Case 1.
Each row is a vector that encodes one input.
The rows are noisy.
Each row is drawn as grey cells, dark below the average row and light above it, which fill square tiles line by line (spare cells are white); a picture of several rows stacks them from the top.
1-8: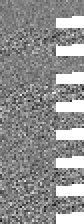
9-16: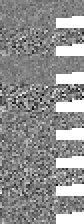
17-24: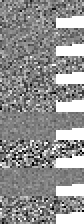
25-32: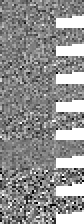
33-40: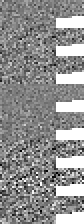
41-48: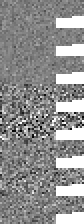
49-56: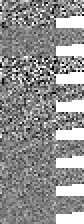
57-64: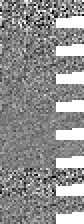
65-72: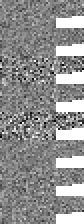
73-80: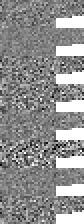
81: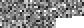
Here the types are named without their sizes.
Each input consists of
a point on a line, together with either a fixed value, or three true/false values.
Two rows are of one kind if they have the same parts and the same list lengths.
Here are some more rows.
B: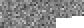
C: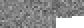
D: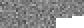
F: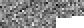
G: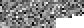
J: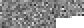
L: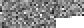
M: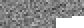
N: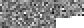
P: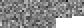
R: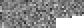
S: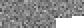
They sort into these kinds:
B, C, D, F, G, J, L, P, S
M, N, R

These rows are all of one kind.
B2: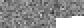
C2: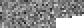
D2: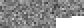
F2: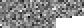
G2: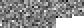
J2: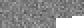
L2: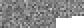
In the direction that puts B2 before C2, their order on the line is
F2, J2, D2, B2, C2, L2, G2.
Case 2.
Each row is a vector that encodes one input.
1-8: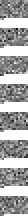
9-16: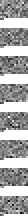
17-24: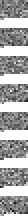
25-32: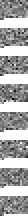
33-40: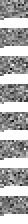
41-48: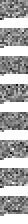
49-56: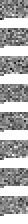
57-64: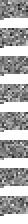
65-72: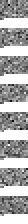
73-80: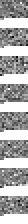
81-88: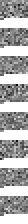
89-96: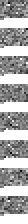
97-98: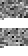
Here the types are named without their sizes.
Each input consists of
a point on each of two lines and a true/false value.
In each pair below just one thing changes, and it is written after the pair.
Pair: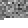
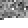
the place on one of the two lines
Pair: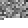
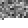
the true/false value
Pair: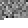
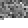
the true/false value
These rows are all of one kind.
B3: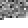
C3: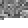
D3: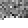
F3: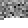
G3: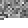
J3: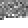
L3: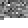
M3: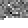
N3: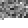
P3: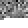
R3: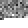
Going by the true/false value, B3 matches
F3, G3, J3 and R3.
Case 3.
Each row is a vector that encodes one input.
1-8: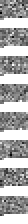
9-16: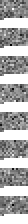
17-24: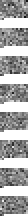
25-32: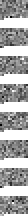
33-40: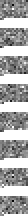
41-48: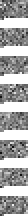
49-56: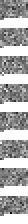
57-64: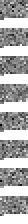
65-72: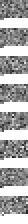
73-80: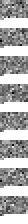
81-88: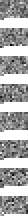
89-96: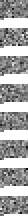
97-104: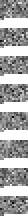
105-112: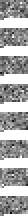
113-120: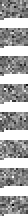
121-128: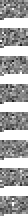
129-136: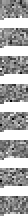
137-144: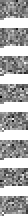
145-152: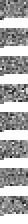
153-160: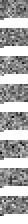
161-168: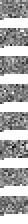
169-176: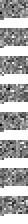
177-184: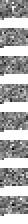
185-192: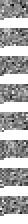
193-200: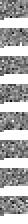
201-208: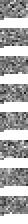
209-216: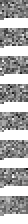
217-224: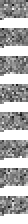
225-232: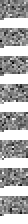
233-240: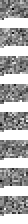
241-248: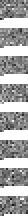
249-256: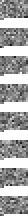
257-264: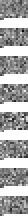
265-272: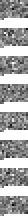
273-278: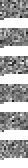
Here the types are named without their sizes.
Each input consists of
a point on a line, together with either a fixed value, or a node of a tree.
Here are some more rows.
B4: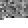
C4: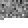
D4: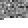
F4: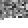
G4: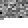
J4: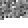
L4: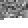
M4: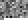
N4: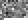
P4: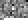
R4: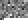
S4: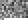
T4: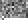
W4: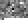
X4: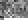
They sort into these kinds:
B4, C4, D4, J4, L4, M4, N4, P4, R4, S4, T4, W4, X4
F4, G4

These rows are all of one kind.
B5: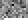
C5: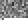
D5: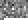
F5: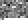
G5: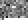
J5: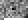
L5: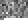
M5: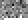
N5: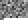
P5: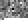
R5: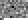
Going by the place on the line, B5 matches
D5, N5 and R5.
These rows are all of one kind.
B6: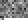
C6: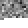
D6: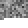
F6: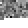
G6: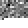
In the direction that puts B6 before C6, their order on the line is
G6, B6, F6, C6, D6.
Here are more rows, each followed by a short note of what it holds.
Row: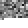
a point on a line
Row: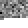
a point on a line
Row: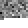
a point on a line
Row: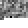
a point on a line and a node of a tree
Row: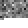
a point on a line and a node of a tree
